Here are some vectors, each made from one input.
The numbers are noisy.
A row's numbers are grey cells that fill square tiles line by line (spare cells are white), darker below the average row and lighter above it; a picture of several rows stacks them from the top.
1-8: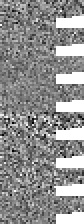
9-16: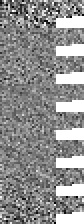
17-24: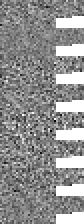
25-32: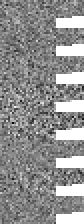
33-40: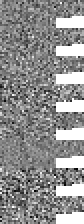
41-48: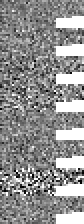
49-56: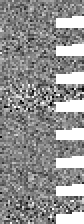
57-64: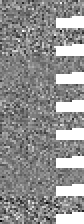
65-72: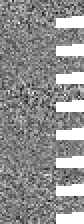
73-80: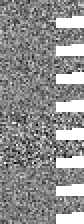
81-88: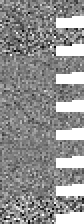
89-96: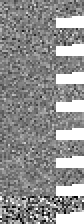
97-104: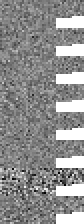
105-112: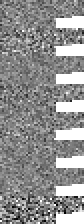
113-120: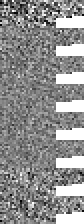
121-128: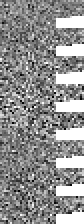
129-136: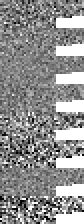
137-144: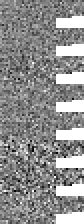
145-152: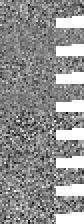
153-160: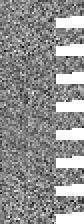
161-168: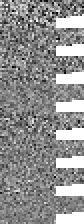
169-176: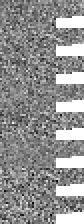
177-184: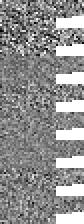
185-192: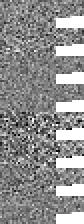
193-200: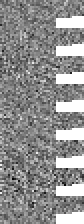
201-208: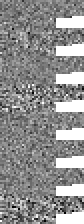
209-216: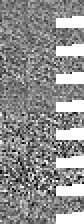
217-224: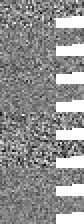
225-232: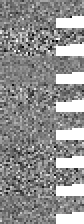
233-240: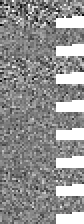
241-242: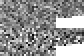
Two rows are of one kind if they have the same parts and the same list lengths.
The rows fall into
2 kinds.
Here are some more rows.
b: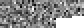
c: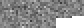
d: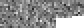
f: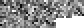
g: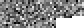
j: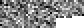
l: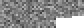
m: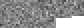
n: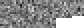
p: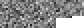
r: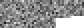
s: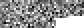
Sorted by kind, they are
b, f, j, m, n, r, s
c, d, g, l, p

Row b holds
one of 7 labels, a point on a 7-point line and a node of a 12-node tree.
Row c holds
one of 7 labels, a point on a 7-point line and a node of each of two 12-node trees.
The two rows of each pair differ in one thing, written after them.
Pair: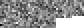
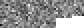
the label
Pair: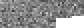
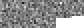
the place on the 7-point line
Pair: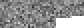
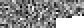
the place on the 7-point line
